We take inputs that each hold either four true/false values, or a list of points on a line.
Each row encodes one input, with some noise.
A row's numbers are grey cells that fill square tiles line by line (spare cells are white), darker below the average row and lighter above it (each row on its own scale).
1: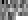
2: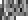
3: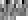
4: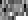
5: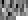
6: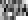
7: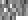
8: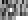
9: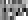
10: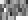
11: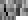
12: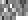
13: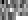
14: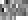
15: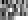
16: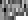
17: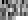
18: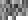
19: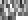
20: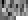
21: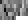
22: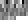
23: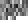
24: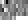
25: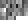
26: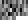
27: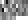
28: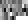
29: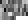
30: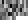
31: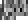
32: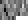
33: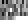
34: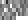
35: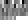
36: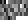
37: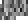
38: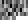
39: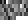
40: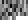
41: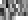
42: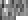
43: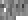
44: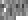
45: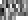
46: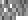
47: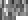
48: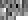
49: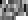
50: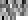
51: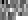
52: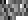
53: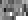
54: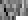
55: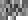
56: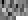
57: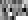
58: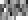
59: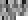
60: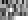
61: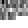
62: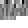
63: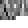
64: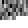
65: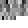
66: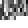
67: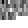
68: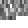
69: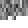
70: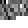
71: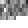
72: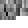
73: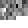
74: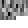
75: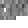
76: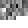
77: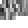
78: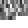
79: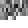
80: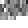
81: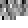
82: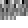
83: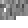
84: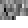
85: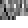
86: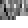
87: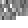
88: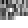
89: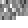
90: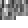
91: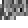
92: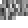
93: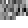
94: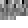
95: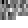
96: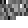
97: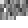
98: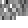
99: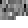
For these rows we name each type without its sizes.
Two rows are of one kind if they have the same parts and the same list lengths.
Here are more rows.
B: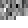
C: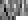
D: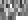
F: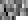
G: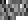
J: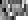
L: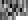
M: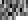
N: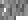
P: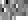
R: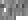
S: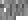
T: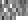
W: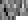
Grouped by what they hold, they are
B, D, L, M, N, P, R, S, T
C, F, W
G
J

